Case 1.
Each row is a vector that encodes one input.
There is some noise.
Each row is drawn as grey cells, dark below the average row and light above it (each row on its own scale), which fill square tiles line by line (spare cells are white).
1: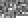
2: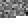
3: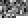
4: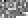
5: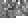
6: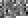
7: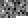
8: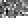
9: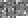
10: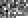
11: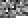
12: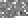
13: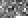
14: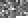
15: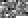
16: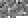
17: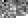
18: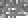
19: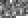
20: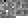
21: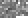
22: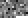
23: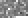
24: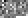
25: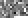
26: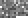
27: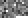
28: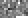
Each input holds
one of 5 labels.
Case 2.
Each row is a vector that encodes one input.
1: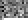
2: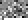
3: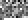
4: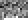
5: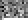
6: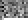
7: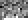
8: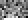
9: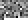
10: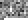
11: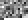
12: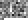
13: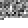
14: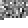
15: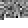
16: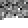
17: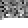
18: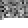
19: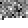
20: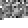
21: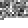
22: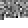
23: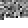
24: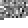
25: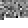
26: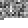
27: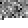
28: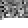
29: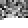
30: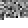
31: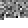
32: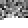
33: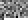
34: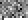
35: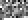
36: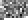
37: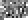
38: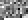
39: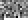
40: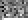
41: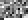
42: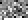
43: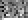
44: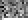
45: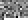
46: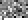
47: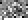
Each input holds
a node of a 10-node tree.
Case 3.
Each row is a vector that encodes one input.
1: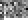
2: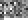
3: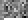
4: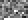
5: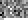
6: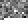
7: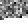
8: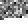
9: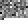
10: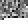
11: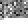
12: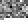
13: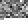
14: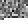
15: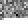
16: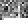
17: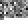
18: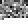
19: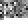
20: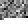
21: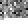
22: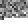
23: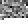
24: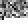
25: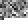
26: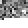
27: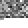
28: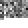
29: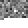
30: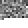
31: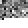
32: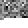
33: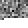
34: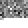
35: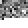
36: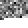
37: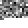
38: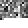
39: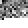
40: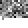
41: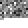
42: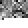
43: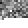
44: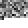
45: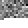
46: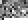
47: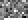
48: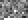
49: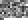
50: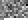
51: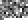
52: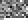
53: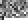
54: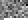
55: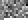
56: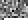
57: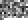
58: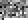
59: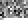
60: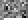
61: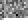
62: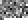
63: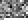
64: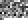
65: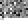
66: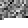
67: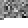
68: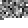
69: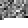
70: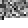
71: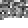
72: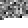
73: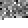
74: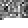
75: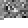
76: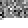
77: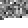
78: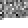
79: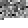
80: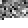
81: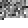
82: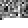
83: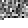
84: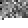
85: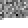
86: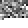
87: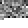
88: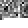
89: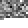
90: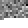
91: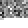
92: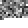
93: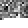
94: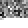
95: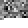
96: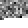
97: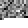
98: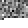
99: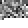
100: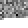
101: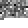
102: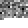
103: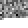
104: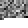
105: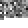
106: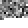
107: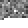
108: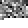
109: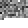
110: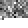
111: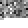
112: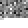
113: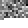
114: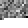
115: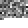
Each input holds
a node of a 19-node tree.
